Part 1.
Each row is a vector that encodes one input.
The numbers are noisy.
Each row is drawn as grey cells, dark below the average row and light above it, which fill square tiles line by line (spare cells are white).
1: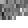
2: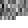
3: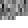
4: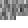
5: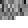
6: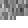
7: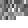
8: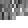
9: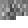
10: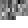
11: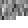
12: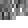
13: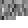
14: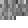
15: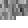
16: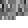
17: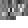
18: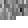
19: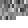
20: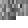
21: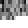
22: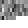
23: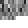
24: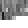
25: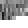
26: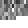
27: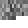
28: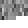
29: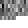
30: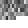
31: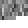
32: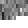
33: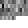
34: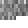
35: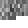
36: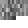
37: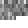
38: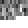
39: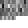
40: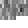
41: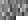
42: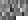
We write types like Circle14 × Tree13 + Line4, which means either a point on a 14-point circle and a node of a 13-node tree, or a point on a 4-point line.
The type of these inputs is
Bool × Bool × Bool × Label5.
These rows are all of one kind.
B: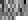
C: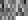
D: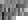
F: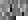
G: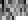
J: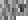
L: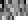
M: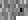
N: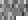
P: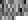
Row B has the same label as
C, G, L and P.
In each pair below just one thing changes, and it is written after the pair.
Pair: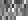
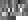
the label
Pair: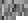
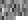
one of the three true/false values
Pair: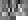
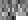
one of the three true/false values
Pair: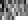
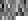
one of the three true/false values
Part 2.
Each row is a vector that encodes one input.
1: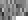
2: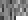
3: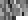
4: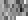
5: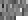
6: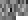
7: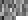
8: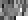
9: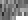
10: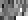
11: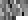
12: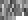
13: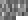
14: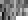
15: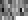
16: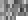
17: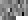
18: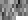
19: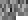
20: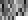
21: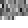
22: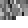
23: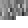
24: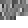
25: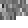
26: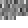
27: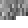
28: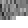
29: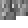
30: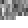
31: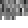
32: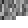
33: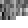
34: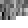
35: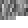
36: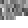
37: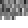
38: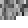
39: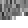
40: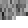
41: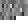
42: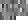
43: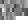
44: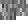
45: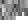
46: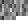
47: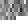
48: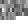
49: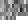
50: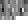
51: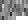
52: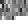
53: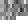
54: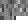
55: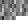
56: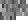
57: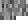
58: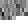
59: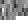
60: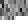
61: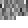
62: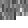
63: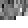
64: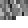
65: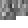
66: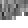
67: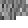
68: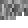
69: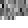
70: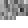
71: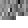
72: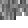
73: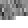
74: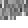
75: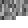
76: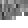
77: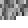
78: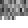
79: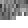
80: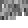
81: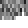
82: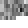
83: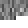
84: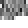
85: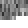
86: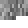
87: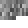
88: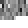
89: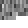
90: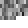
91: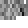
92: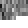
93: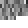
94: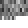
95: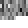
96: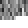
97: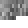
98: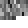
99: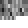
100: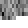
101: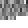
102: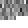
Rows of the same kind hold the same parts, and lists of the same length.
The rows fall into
2 kinds.
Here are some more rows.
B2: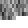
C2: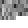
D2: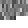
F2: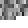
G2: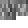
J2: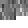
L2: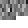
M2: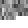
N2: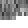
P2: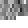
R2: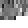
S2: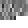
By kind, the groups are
B2, C2, D2, G2, J2, L2, M2, N2, P2, S2
F2, R2

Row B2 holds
one of 6 labels and four true/false values.
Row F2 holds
one of 6 labels.
